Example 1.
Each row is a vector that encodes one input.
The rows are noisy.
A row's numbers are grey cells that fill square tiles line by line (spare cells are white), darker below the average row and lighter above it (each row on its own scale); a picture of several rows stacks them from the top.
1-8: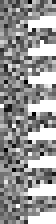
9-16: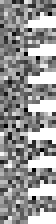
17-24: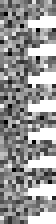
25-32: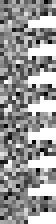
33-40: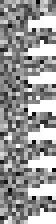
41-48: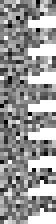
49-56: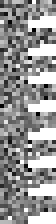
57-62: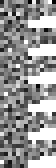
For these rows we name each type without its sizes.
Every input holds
a point on a line.
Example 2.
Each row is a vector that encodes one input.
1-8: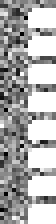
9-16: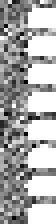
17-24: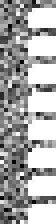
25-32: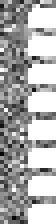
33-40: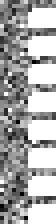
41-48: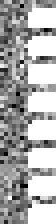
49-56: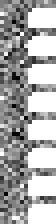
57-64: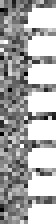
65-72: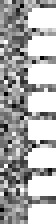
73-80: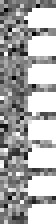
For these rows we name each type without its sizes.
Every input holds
a point on a line.
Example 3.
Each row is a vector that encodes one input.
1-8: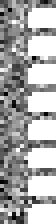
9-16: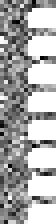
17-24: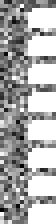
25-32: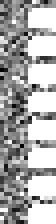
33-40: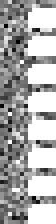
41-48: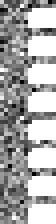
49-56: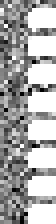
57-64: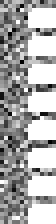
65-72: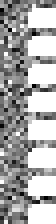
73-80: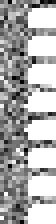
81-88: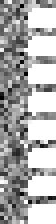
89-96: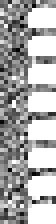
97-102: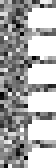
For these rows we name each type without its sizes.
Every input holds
a point on a line.
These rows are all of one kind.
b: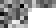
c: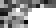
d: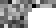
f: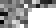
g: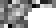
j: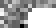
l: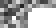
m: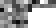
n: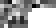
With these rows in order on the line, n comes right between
c and d.
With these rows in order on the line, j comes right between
c and g.
